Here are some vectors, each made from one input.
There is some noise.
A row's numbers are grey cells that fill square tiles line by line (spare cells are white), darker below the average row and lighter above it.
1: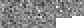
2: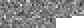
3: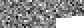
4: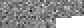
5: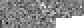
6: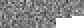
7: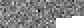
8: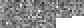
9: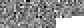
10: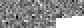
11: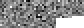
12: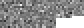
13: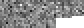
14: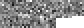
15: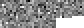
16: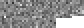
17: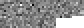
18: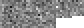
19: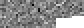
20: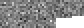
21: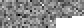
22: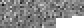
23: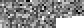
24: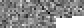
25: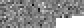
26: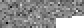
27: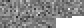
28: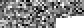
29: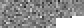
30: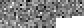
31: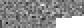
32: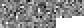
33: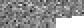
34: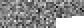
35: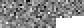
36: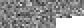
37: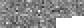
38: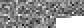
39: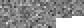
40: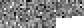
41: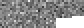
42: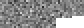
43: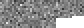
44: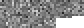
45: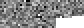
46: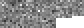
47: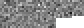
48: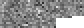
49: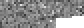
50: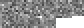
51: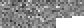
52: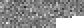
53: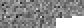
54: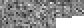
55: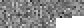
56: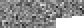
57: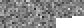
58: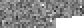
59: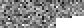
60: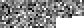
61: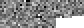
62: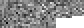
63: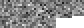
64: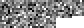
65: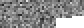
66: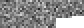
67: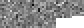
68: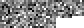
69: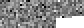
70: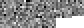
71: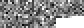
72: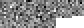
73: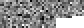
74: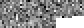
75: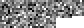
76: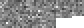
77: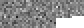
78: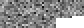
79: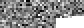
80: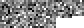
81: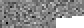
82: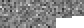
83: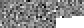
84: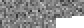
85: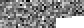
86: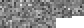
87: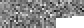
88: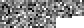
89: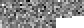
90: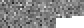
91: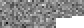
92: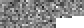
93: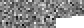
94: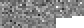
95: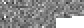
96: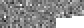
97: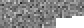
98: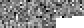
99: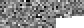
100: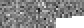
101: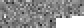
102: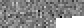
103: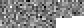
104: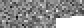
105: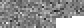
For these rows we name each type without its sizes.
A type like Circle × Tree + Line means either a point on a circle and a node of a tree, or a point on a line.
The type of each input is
List((Circle + Line) × Label).
